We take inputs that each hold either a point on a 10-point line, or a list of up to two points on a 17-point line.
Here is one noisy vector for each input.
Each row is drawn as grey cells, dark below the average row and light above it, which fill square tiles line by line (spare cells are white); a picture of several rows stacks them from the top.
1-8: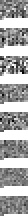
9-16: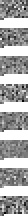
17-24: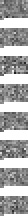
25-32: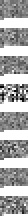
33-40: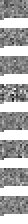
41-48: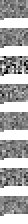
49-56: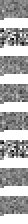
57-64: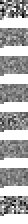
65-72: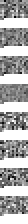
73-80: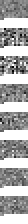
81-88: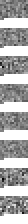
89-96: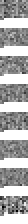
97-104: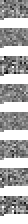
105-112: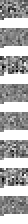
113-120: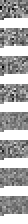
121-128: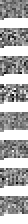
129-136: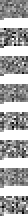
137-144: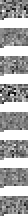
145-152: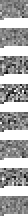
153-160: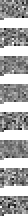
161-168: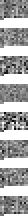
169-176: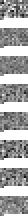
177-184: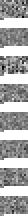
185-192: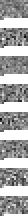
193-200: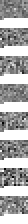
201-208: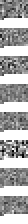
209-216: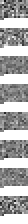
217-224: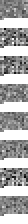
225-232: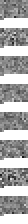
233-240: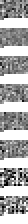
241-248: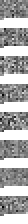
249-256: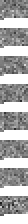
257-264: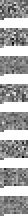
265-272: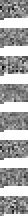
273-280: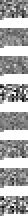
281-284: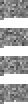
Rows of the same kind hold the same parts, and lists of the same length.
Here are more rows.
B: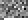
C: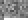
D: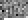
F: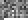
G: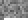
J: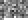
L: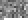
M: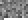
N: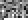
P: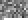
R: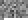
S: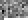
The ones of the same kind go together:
B
C, G, J, M, N, R
D, S
F, L, P

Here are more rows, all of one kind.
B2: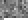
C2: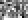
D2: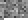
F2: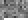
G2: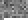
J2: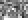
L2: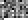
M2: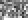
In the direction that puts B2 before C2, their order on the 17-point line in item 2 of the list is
B2, D2, L2, M2, F2, J2, G2, C2.
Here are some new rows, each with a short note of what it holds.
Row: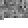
a list of two items
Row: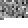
the empty list
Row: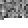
a list of one item
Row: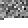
the empty list
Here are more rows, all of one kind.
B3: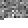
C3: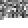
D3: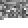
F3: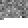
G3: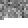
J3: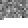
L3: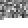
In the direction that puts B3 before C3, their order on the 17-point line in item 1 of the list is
B3, G3, F3, J3, C3, L3, D3.
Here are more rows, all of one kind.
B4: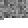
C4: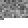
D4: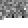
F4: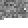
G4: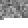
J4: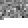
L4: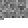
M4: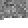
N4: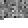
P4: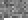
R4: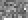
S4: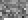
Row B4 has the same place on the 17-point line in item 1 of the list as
F4, M4, P4 and R4.
